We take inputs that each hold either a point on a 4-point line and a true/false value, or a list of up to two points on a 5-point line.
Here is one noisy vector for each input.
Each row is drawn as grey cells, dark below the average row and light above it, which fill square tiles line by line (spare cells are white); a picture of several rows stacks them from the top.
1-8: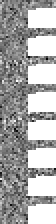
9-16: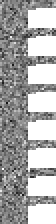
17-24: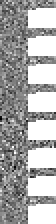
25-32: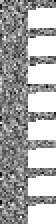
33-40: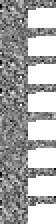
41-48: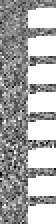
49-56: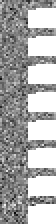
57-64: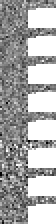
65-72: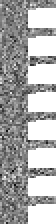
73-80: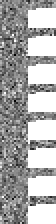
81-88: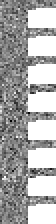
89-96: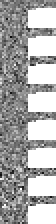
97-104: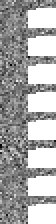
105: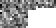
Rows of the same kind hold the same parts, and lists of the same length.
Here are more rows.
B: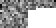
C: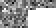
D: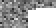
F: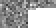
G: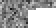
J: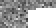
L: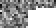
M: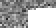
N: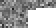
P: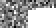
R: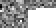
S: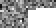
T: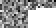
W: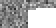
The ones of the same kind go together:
B, C, L, R, S, T
D, J, M, N
F, G, W
P

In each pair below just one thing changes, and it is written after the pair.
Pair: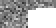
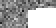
the place on the 5-point line in item 2 of the list
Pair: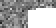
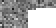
the place on the 5-point line in item 1 of the list
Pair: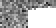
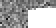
the place on the 5-point line in item 2 of the list
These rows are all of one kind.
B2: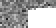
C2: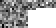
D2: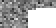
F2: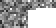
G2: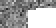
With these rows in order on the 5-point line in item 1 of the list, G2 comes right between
C2 and F2.
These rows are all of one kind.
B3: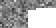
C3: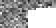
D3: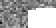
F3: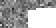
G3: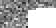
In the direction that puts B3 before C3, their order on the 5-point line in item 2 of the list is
G3, D3, B3, F3, C3.
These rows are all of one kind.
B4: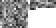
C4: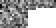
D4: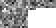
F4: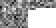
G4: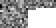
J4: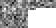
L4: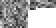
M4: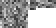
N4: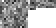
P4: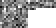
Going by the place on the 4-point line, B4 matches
L4 and M4.
